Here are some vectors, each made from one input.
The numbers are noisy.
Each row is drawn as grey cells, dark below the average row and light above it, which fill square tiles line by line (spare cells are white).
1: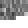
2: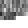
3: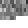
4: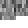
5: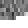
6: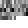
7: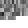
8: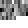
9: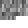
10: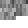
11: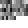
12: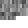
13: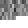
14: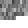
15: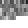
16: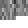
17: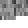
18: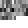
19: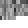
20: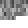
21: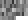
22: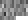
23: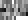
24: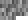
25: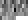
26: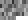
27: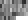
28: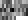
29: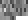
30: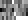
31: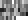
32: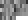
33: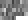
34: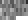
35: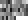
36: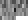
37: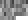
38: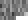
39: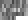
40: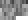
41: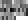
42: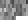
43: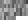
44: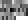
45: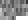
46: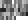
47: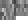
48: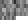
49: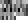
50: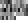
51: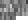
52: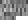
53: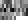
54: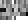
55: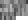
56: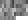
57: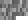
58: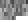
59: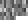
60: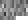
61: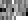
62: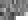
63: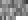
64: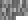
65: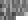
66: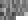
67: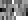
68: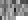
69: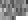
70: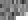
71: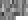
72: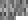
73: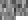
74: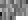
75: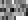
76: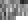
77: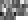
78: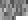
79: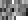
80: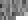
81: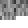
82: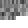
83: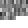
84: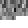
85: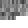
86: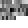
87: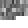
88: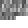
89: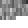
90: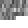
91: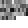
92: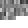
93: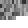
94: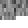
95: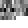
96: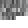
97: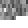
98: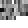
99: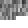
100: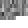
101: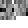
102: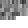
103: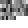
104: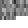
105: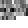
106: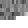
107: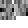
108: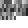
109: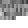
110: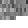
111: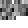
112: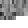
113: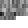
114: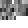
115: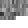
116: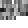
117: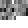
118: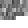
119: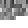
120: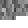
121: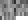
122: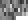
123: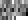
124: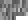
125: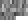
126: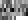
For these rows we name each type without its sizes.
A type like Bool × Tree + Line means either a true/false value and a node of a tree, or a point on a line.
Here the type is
Bool × (Circle + Unit) + Line.
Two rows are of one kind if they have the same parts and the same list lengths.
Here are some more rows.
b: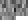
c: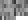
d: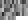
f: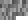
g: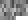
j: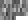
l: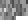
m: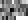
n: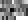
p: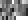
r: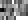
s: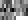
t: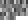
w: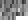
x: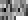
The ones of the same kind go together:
b, c
d, f, g, j, l, t, w
m, n, p, r, s, x

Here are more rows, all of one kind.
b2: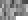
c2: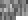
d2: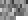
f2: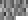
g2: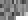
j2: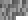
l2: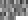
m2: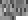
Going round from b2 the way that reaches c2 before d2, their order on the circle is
b2, f2, l2, g2, c2, m2, j2, d2.
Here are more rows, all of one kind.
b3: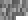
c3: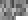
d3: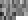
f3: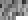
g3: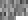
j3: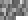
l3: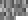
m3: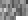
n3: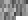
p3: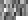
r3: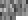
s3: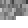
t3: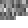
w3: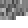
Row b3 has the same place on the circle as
j3, m3, p3 and w3.
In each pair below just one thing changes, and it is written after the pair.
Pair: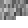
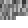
the true/false value
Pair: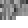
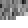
the true/false value
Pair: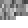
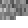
the place on the circle
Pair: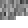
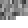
the true/false value
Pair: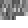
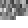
the true/false value
